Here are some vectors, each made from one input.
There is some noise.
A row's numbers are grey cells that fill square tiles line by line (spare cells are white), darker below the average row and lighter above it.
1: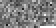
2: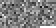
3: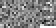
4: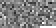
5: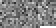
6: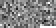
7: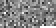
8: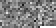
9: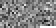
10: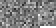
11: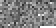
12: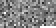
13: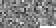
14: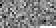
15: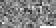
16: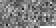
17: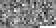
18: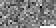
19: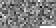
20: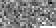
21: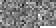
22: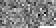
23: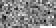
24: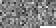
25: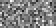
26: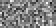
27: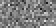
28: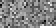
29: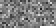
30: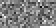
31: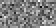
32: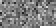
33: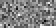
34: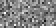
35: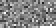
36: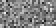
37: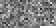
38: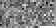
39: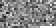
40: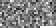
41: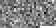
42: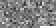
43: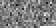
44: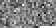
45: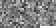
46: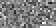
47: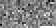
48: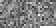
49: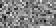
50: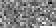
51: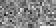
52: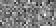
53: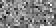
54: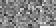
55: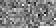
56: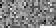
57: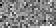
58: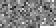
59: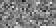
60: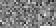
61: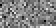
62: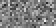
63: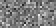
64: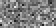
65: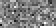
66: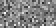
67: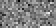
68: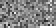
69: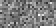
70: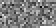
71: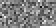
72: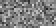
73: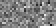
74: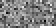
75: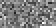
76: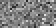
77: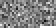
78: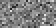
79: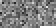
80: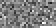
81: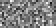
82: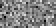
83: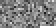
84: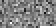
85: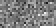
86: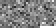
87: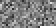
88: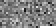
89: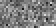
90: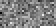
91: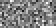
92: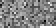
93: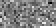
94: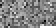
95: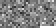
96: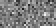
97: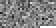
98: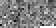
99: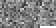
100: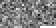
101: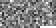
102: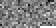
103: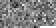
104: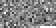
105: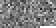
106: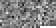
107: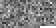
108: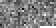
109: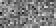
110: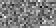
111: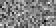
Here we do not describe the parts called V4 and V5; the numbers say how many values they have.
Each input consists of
either a value of V4 and a value of V5, or a list of up to three points on a 6-point circle.
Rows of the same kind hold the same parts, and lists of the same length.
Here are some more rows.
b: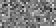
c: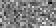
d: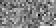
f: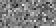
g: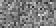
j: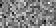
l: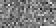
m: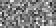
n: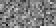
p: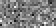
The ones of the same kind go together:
b, f, g, l
c, p
d, n
j
m

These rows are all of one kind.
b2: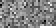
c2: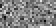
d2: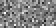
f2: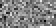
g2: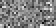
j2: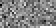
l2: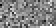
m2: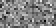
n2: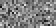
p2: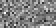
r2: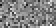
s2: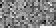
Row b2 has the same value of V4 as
j2, l2, r2 and s2.
